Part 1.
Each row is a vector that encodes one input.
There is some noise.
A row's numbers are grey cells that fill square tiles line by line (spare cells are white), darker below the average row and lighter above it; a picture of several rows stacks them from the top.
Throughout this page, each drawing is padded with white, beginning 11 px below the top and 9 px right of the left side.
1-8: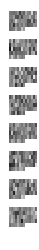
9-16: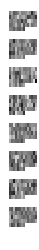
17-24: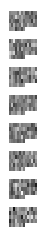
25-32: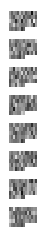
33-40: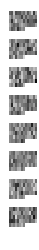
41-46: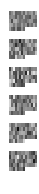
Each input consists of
three true/false values.
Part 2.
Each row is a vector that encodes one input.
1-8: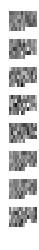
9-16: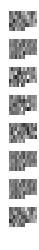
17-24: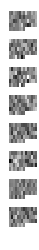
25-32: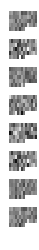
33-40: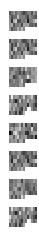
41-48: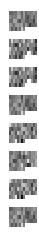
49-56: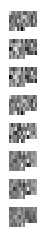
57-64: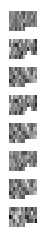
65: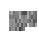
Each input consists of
a node of a 10-node tree.
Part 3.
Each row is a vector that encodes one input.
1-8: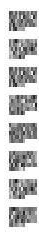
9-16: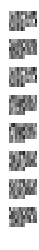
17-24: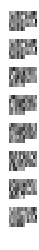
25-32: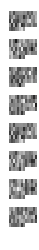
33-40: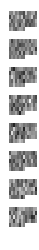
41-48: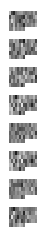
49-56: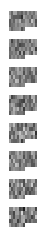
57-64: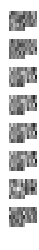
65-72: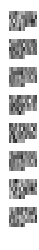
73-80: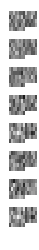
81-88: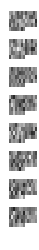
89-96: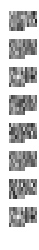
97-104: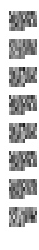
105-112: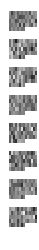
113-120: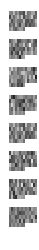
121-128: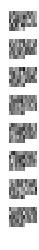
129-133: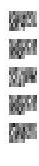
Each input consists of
a node of a 19-node tree.
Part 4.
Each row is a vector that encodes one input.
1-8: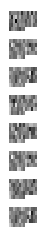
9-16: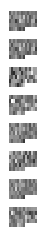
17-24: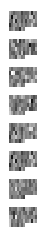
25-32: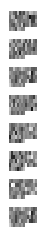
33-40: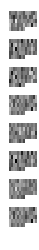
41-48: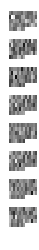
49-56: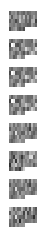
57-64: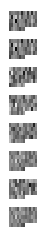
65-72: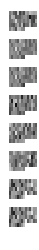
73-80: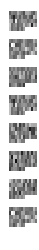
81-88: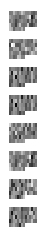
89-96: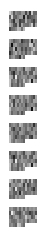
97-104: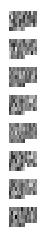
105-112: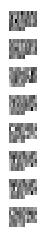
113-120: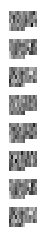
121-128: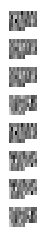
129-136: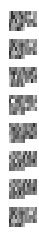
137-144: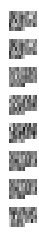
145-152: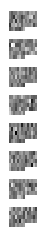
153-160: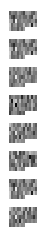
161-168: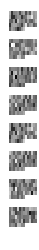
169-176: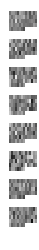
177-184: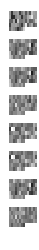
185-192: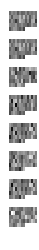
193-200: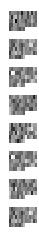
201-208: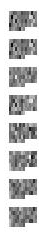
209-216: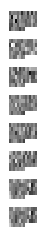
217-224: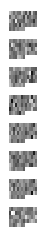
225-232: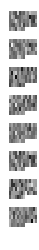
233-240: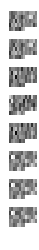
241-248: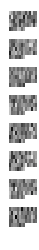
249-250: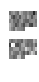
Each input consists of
a node of a 16-node tree.
